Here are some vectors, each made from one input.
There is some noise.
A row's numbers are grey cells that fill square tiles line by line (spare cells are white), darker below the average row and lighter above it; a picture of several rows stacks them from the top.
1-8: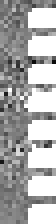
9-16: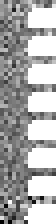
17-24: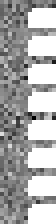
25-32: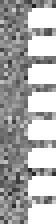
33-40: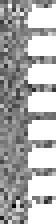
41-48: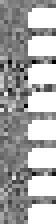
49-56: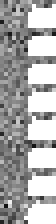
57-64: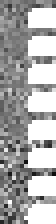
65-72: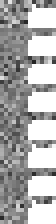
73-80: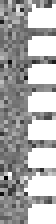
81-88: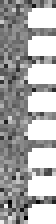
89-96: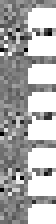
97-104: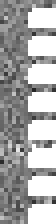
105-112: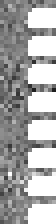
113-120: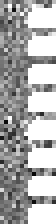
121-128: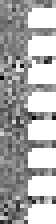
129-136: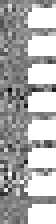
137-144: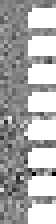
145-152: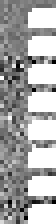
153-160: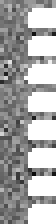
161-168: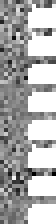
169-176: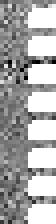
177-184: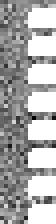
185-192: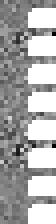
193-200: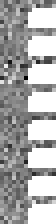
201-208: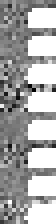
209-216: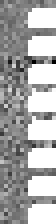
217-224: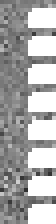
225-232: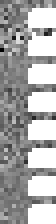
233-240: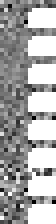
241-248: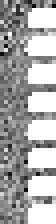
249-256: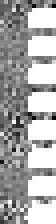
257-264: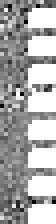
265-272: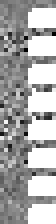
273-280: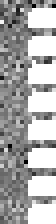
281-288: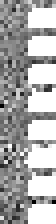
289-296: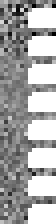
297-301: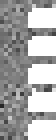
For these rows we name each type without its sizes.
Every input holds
a list of points on a line.
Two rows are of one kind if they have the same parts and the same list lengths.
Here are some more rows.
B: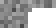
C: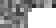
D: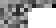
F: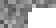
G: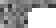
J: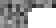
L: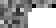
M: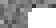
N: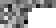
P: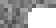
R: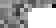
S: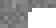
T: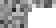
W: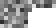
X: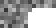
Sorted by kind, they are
B, G, L, M, P, T
C, N, W, X
D, R
F, J, S

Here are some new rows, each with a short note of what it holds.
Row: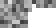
the empty list
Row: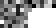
a list of three items
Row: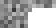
a list of one item
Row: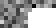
a list of one item
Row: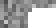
a list of two items
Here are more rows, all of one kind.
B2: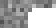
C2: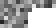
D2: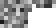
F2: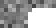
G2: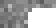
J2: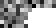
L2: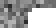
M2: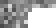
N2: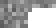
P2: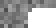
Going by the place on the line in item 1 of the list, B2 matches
D2, F2, G2 and J2.
